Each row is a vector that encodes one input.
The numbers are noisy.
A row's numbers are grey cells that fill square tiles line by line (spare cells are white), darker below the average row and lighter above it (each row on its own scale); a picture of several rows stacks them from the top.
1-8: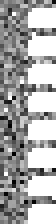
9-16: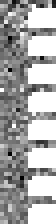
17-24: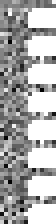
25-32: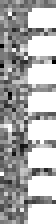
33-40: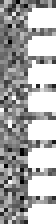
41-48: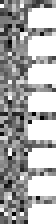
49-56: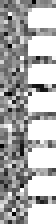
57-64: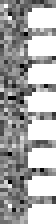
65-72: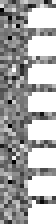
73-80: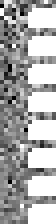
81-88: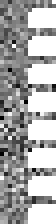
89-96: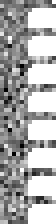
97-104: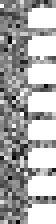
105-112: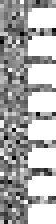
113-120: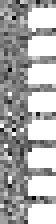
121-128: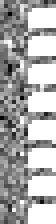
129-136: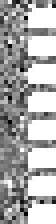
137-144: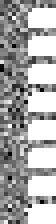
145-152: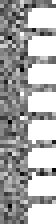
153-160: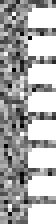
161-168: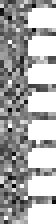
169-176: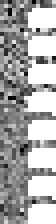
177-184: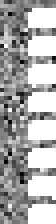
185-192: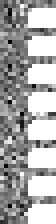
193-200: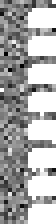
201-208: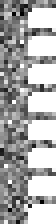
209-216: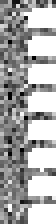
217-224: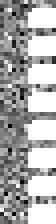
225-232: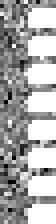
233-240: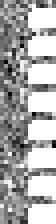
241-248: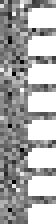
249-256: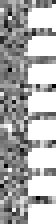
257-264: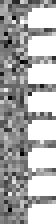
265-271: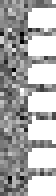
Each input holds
either a point on a 5-point circle, a point on a 19-point circle and four true/false values, or a fixed value.
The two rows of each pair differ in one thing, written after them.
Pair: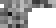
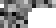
the place on the 5-point circle
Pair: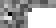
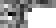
one of the four true/false values
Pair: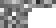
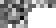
the place on the 5-point circle
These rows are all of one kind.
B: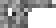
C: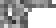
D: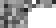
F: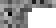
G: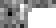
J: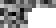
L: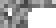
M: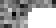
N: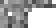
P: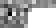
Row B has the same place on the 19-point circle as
C, L and N.
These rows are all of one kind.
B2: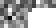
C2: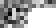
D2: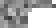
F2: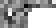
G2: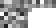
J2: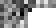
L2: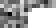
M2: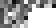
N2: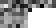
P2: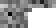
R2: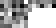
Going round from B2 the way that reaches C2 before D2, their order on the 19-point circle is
B2, C2, G2, J2, R2, M2, N2, P2, L2, D2, F2.
